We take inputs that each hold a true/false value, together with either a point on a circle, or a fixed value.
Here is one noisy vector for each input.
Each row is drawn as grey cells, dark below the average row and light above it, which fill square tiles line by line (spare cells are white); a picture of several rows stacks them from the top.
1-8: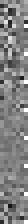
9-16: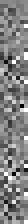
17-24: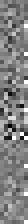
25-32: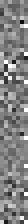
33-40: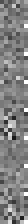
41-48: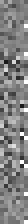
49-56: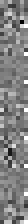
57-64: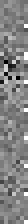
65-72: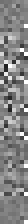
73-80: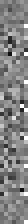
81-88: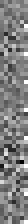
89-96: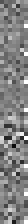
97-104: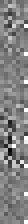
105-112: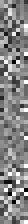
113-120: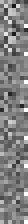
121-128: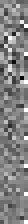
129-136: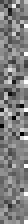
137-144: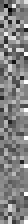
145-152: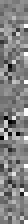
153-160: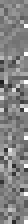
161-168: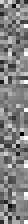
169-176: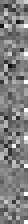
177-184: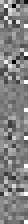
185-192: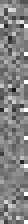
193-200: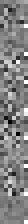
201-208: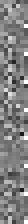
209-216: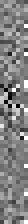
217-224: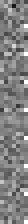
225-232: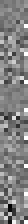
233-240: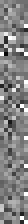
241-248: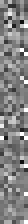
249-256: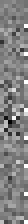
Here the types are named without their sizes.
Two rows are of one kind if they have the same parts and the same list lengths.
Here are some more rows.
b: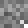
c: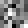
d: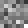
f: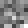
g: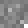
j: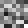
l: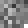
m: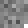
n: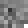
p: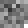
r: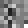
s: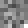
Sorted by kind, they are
b
c, d, f, g, j, l, m, n, p, r, s

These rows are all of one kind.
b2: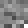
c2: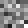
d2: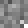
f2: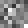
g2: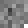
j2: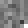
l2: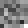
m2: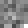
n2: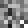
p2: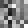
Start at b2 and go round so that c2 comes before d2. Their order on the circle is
b2, f2, c2, d2, l2, p2, m2, g2, n2, j2.
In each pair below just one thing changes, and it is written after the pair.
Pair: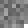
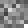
the true/false value
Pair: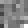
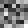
the true/false value
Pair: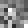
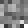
the true/false value
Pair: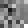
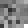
the place on the circle
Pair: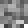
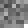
the place on the circle
